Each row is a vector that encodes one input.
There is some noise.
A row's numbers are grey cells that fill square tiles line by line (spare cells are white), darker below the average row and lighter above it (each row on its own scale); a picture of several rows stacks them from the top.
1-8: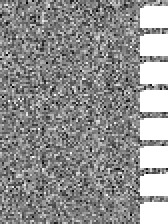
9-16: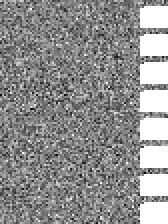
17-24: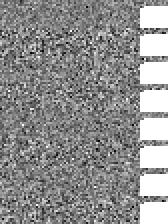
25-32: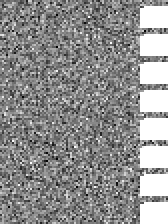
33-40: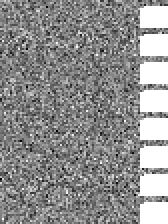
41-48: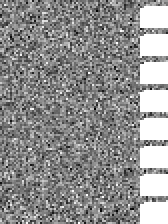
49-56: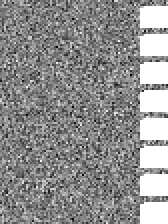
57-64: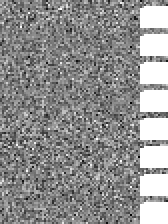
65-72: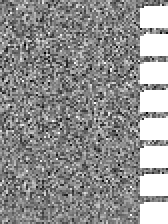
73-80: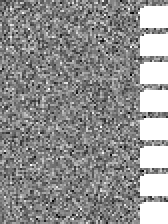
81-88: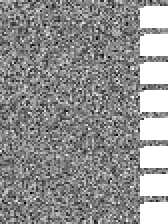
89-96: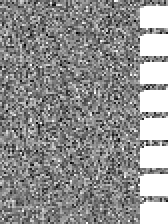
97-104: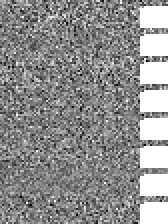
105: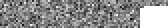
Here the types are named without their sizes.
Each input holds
a point on each of two circles.
